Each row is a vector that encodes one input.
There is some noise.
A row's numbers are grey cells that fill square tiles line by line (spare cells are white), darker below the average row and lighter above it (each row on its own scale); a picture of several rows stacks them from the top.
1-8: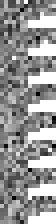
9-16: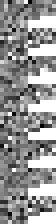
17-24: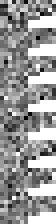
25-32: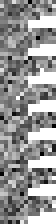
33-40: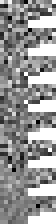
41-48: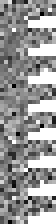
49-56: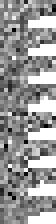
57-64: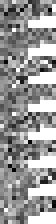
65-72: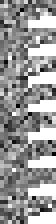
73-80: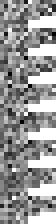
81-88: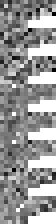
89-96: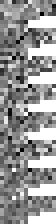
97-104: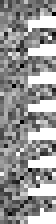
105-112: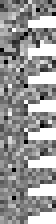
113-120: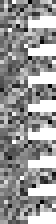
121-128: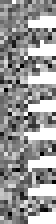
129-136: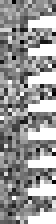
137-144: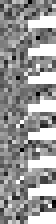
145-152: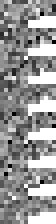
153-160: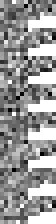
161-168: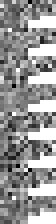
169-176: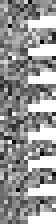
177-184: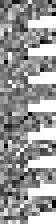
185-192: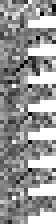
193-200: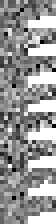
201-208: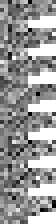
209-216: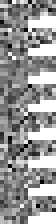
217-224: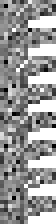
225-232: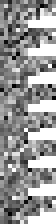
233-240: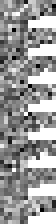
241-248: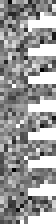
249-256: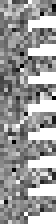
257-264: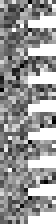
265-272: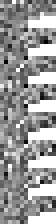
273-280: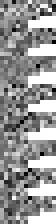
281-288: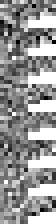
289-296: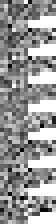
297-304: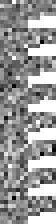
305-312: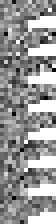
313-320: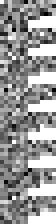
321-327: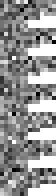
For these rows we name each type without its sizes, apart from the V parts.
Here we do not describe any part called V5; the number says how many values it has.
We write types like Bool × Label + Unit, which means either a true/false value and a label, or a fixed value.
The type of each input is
Bool × (Circle + V5).
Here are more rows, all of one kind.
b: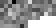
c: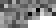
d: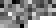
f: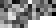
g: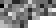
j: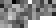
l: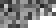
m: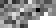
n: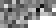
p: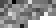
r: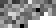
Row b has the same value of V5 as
m, p and r.
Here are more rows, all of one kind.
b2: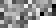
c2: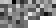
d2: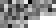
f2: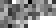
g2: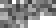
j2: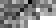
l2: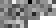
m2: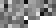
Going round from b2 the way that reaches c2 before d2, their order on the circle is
b2, l2, j2, m2, c2, d2, f2, g2.
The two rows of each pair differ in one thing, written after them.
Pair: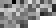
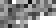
the true/false value
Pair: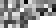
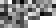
the place on the circle
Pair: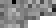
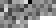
the true/false value
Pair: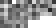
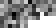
the place on the circle
